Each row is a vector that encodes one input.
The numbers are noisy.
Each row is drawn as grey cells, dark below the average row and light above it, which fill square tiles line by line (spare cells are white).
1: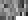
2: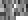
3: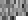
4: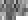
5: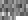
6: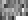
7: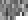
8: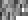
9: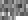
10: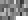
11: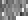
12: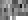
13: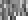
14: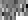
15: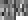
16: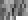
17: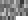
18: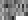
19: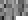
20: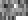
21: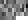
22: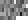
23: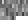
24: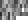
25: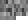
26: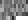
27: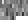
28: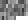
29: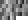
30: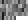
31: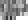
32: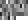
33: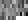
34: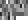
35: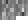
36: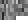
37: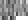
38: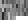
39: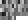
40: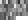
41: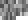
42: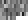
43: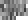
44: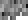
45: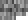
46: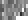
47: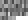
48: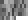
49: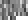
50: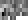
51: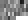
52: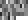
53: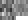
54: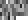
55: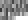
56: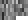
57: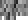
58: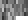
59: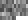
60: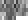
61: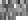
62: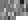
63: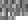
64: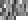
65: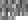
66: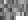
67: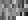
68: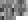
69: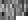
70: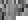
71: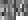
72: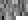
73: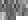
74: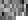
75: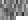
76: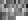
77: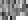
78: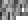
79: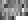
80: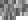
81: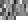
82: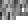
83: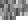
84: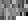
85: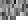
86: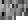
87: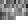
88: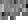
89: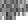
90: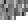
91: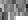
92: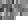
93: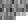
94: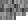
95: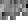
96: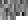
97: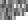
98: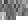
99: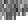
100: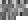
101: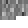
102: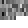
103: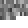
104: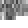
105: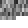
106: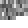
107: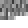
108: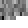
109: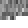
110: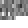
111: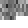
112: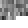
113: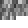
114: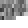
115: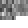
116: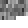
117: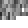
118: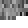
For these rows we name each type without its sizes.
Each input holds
a label, together with either a fixed value, or four true/false values.
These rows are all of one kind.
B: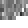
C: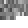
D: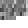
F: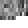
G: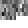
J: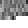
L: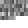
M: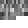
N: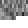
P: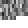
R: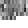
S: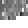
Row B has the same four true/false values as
D, L and R.
